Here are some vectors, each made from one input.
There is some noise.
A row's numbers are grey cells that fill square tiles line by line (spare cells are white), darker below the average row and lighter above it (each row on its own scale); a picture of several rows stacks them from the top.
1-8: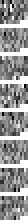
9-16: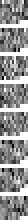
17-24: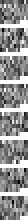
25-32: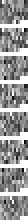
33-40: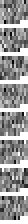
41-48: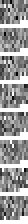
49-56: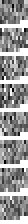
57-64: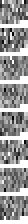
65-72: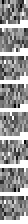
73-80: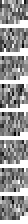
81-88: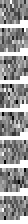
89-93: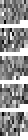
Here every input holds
a true/false value, together with either a point on a 6-point circle, or one of 6 labels.
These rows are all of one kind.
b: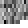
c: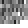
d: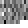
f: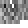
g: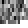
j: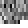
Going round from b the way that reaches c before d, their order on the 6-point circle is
b, j, c, f, g, d.
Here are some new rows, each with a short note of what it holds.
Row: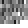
a point on a 6-point circle and a true/false value
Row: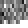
one of 6 labels and a true/false value
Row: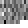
a point on a 6-point circle and a true/false value
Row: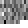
a point on a 6-point circle and a true/false value
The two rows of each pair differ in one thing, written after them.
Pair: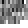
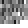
the place on the 6-point circle
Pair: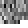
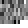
the true/false value
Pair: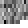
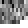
the true/false value
